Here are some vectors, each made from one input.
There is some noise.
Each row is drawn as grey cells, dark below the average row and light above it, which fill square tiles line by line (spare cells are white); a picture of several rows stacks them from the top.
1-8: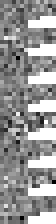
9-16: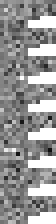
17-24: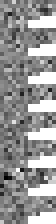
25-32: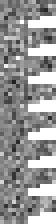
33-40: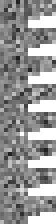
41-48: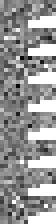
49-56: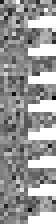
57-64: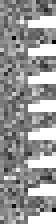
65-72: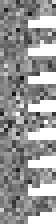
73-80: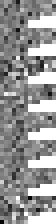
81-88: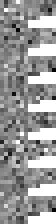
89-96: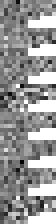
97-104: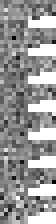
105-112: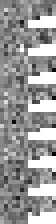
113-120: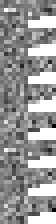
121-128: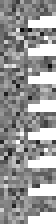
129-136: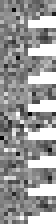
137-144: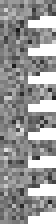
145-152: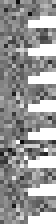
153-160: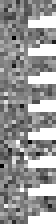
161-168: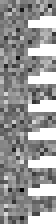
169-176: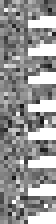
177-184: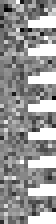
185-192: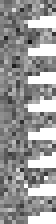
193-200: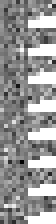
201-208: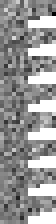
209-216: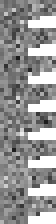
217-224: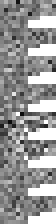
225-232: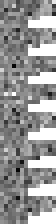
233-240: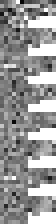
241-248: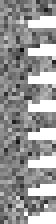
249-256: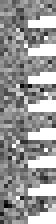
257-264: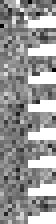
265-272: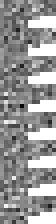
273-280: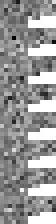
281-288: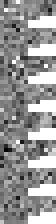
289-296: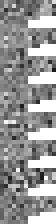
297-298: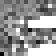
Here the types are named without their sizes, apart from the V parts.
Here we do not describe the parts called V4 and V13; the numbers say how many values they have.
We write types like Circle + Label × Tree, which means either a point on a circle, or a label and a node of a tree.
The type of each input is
(Bool × Bool × Bool × Bool + V13) × V4 + Label.
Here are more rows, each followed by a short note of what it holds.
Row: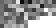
a label
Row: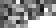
a label
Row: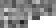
four true/false values and a value of V4
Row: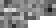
a value of V4 and a value of V13
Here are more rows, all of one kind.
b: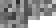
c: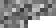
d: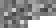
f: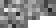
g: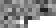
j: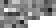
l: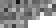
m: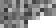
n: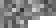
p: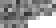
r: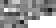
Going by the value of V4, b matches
l, m and p.
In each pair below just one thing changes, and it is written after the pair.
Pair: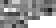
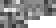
the value of V13
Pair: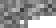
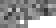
the value of V4
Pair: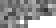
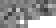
the value of V13
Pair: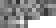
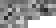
the value of V13
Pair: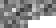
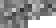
the value of V13
